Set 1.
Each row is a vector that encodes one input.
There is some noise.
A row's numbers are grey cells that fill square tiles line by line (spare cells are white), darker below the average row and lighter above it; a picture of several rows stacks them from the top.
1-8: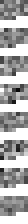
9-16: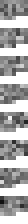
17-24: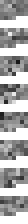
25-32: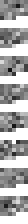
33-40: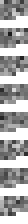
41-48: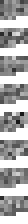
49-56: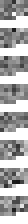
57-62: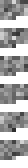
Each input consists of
a point on a 7-point line, together with either a fixed value, or four true/false values.
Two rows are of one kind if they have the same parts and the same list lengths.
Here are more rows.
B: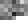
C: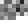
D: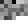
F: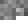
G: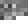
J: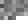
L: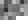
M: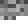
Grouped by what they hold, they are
B, D
C, F, G, J, L, M

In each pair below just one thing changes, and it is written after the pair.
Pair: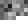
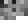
one of the four true/false values
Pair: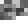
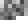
one of the four true/false values
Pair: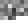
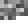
one of the four true/false values
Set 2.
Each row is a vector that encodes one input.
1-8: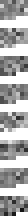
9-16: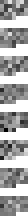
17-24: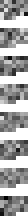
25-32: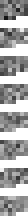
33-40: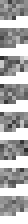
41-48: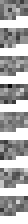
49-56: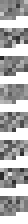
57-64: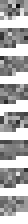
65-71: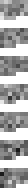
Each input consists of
either a point on a 7-point line, or three true/false values.
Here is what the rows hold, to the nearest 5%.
About 25% of them hold a point on a 7-point line. The rest hold three true/false values.
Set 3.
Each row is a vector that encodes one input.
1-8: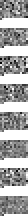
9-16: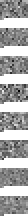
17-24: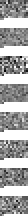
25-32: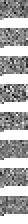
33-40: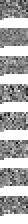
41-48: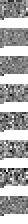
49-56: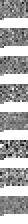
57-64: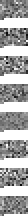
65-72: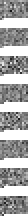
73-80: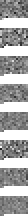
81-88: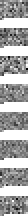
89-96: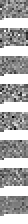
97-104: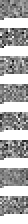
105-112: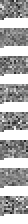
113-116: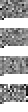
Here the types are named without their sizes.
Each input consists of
either a point on a circle, or four true/false values.
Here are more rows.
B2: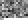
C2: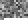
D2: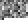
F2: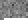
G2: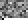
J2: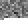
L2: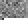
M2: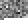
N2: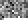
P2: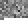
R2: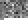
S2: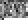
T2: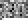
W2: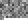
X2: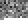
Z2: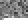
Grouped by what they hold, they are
B2, C2, D2, N2, S2
F2, G2, J2, L2, M2, P2, R2, T2, W2, X2, Z2

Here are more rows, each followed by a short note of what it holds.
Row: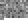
four true/false values
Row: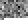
a point on a circle
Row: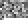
four true/false values
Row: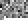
four true/false values
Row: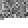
a point on a circle
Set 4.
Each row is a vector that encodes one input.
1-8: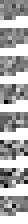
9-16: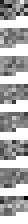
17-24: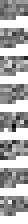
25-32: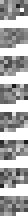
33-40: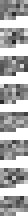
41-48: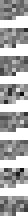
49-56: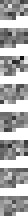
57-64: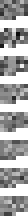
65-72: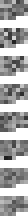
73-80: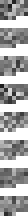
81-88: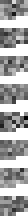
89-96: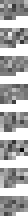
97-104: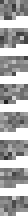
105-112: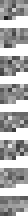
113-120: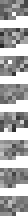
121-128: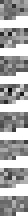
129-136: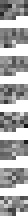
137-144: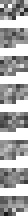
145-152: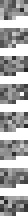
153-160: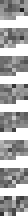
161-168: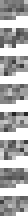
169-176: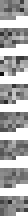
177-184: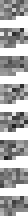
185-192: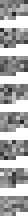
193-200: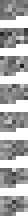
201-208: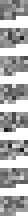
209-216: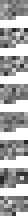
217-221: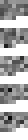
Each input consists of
either a point on a 9-point line, or three true/false values.
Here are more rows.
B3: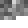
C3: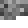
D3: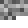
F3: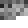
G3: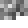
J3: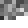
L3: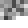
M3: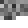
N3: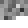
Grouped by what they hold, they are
B3, C3, D3, F3, G3, J3
L3, M3, N3

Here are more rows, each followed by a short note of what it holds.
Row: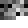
three true/false values
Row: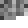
three true/false values
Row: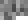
a point on a 9-point line
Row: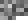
a point on a 9-point line
